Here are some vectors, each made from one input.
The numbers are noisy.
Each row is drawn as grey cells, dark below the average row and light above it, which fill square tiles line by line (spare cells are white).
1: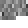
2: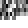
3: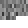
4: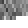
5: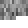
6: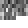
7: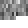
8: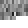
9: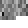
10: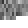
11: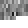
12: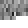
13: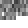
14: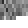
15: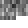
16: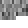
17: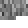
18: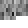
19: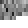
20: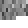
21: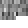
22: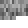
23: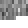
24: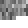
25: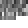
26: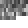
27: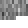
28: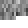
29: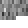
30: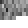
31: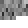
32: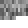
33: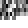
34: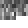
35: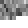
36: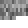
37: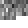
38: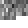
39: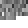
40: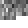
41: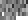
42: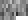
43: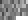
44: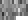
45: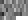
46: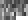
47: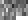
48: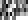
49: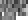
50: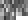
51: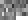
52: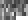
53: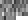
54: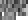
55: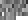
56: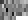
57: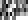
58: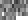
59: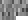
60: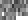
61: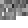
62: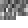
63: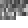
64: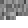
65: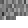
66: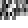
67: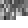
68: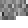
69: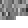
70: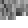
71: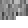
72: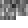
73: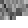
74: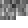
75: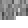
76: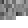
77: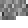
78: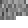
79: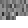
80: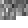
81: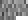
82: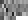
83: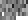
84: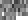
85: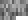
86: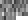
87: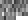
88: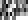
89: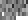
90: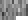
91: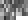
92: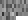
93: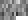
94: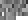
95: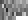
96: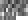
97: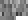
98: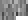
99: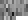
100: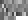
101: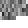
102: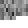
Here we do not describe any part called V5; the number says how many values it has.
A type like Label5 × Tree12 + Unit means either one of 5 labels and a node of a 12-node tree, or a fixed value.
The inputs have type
List2(Line4 × V5).
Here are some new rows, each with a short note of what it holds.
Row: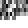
the empty list
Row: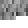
a list of two items
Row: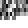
the empty list
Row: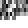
the empty list
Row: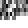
the empty list
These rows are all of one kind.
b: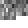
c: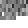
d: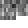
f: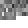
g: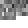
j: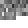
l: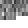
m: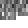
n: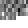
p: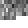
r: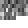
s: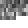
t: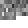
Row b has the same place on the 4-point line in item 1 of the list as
d, p and r.
